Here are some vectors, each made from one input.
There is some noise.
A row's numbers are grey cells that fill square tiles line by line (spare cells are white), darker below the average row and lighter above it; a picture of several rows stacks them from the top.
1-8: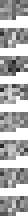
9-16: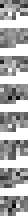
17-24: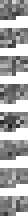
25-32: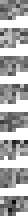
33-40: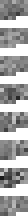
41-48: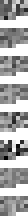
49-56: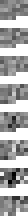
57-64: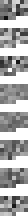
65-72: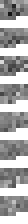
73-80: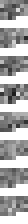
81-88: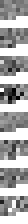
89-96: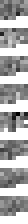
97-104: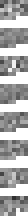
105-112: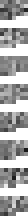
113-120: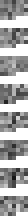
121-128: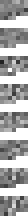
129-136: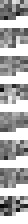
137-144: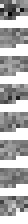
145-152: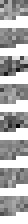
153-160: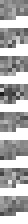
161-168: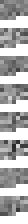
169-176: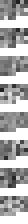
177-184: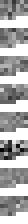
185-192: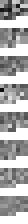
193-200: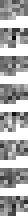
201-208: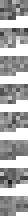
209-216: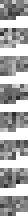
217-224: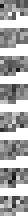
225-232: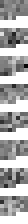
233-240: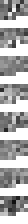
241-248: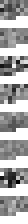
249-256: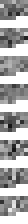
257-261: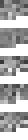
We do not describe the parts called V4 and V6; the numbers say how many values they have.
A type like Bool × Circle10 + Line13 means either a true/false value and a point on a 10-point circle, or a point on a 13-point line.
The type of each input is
Line7 + Line8 × V4 × V6.
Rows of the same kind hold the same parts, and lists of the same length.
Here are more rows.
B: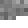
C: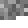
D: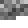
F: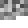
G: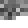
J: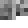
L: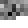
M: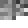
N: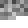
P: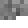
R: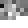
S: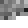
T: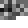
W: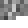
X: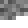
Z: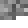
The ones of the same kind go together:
B, C, D, F, J, L, M, N, P, R, S, W, Z
G, T, X

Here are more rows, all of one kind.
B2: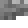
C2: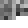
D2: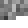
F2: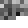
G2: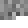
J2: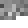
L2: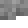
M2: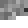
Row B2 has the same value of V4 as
F2 and J2.
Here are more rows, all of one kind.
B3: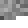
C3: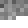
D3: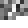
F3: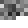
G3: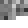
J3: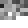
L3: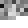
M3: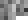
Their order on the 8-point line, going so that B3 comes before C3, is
F3, G3, B3, D3, L3, J3, M3, C3.
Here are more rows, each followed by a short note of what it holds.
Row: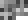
a point on a 7-point line
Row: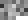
a point on an 8-point line, a value of V4 and a value of V6
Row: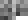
a point on an 8-point line, a value of V4 and a value of V6
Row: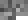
a point on a 7-point line
